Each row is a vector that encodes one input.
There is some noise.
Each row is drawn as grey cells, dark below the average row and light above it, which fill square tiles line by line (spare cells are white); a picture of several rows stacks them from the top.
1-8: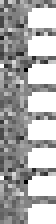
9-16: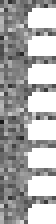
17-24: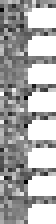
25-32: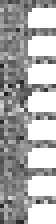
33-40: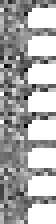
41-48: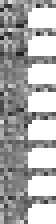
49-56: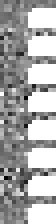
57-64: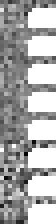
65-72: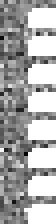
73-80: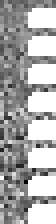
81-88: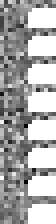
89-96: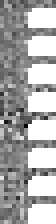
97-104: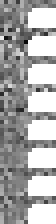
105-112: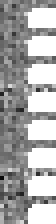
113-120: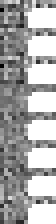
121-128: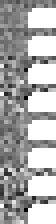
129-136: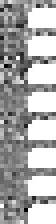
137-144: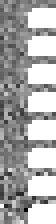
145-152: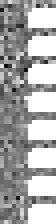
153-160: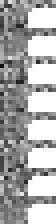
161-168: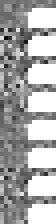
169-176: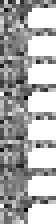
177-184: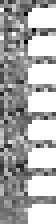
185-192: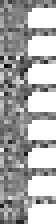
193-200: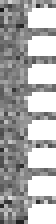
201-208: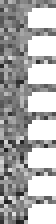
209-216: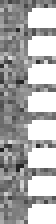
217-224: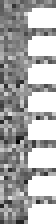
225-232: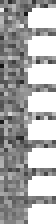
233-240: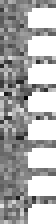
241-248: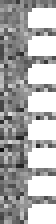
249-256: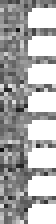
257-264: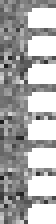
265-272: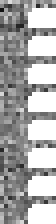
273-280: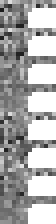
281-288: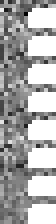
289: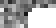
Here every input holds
a point on an 11-point line.
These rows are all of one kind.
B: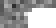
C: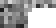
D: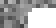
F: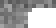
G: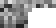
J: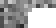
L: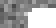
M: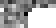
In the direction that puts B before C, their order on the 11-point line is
M, F, B, L, D, J, C, G.
